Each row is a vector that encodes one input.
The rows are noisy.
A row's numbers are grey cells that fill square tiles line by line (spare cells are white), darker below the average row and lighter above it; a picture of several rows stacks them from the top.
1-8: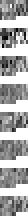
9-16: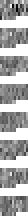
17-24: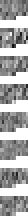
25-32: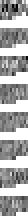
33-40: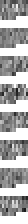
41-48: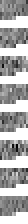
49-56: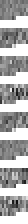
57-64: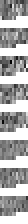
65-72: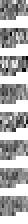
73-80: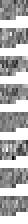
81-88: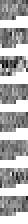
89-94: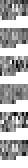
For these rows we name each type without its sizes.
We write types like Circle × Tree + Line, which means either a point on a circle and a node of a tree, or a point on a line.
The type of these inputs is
Line.
